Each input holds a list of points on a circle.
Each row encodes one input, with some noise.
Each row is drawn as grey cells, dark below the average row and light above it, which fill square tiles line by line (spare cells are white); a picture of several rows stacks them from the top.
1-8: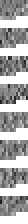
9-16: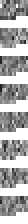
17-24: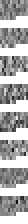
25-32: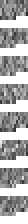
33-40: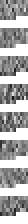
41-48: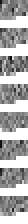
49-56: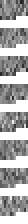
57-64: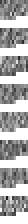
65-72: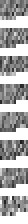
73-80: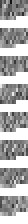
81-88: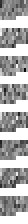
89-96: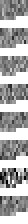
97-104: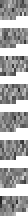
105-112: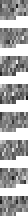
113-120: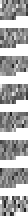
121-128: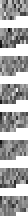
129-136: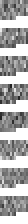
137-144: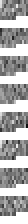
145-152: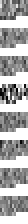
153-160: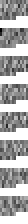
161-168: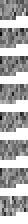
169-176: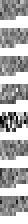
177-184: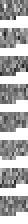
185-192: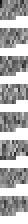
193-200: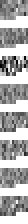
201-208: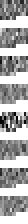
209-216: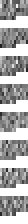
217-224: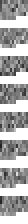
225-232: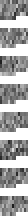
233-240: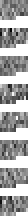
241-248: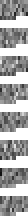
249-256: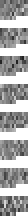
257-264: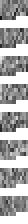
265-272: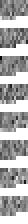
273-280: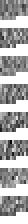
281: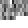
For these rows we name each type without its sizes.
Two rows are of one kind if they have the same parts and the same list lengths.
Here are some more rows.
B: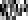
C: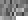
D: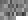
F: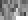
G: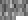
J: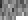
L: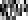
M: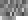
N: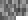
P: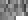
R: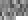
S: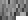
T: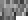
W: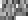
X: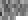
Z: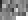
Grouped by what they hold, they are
B, L
C, D, F, G, J, M, N, P, R, X, Z
S, T, W

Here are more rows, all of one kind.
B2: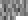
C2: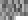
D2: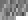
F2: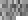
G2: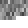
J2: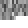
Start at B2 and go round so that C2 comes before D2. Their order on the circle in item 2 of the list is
B2, C2, G2, D2, J2, F2.
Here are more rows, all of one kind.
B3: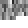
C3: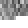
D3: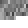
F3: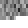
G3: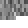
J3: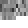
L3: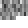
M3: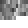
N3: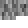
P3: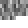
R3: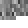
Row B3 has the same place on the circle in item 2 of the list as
C3, N3 and P3.
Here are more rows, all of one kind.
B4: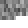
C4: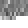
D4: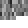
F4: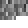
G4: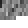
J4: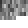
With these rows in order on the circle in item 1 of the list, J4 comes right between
C4 and G4.
